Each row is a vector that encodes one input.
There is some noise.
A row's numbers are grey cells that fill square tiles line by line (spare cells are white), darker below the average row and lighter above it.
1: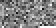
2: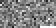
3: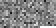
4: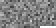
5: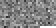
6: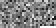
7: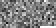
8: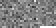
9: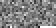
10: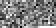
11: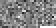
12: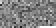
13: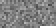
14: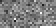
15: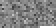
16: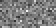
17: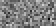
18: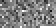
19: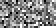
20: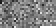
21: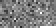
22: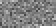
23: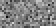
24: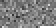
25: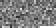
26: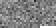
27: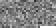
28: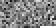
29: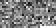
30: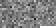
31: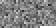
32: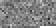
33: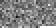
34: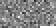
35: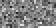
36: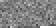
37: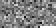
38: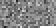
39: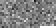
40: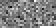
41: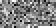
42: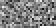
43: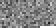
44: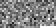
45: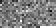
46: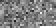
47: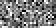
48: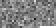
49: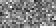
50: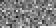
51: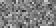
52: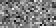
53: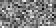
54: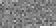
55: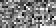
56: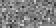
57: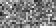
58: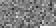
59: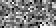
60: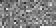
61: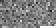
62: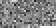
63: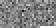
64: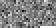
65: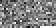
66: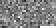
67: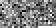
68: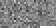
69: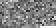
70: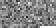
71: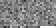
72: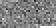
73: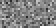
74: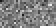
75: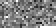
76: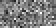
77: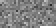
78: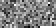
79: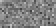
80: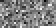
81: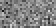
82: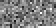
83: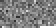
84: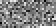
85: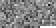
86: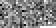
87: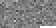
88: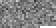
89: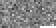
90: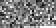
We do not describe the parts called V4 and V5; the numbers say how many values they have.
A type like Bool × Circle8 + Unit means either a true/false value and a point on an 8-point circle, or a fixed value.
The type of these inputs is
(Bool × V5 + V4) × Line3 × Line3.
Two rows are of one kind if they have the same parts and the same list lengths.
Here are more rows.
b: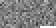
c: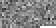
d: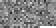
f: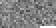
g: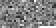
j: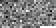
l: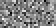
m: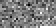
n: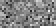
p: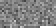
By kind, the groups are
b, c, d, f, l, n, p
g, j, m

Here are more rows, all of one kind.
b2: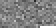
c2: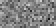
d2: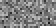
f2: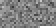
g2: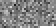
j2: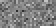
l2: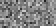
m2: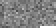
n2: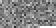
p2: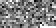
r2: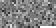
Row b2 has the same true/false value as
d2, f2, g2 and m2.
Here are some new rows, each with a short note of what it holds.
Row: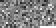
a point on each of two 3-point lines and a value of V4
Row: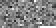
a point on each of two 3-point lines and a value of V4
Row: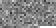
a point on each of two 3-point lines, a true/false value and a value of V5
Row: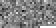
a point on each of two 3-point lines, a true/false value and a value of V5
